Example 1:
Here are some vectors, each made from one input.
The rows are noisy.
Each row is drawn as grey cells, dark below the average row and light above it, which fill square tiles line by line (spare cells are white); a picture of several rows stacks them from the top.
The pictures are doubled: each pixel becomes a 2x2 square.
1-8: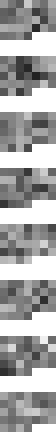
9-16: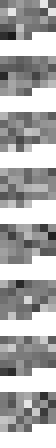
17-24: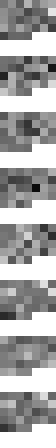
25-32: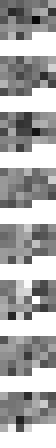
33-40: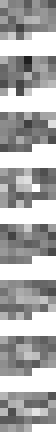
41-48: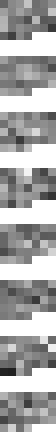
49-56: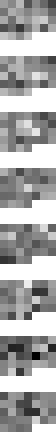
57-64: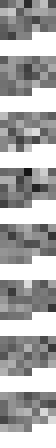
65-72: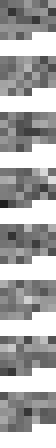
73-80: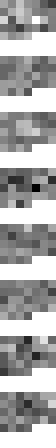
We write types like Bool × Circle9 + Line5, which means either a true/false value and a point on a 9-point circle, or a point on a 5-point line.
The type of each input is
Line6.
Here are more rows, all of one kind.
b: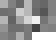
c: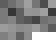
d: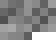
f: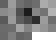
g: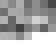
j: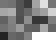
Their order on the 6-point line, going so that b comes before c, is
g, b, d, c, f, j.
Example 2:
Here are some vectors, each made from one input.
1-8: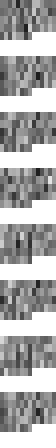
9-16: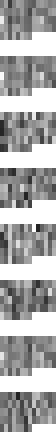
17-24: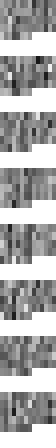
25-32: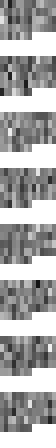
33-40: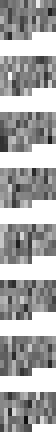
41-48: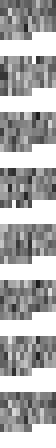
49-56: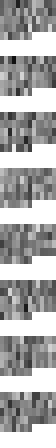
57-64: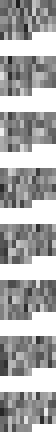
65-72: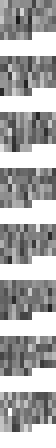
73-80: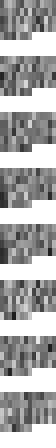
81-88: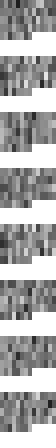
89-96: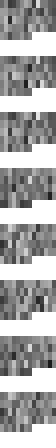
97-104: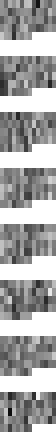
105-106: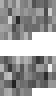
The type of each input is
Circle17.
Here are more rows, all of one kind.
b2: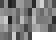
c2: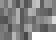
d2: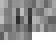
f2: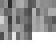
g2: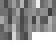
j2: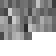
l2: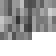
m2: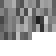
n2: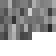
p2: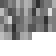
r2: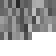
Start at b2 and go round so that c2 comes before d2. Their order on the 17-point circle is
b2, j2, r2, g2, c2, n2, m2, p2, l2, d2, f2.
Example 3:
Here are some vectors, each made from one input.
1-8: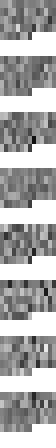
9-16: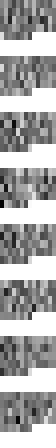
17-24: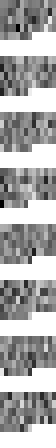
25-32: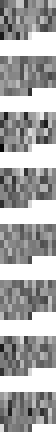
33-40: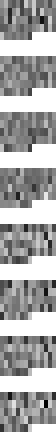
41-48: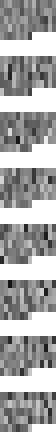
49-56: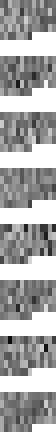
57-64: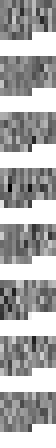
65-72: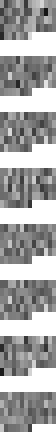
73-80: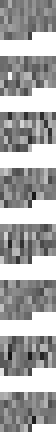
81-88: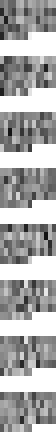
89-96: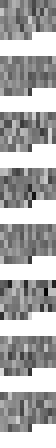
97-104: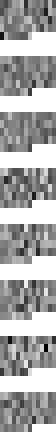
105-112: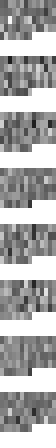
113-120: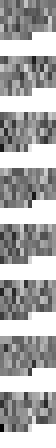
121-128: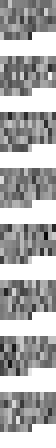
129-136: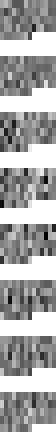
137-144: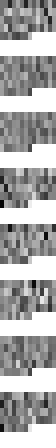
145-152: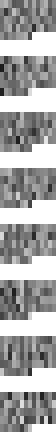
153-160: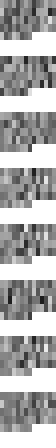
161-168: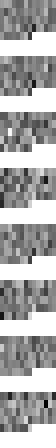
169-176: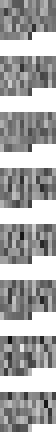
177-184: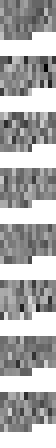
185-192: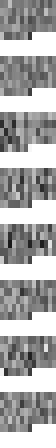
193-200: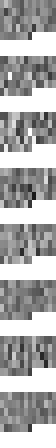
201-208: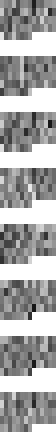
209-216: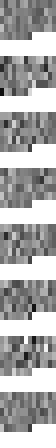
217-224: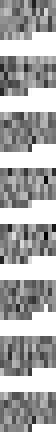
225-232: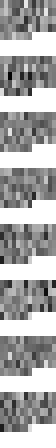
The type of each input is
Tree14.
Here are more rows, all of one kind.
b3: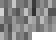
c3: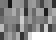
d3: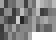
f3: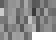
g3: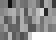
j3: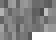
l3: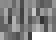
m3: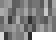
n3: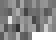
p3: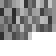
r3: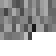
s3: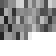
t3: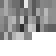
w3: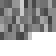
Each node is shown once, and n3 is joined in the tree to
j3 and w3.
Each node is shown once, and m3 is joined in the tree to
j3, l3 and r3.
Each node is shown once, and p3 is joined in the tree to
d3, s3 and w3.
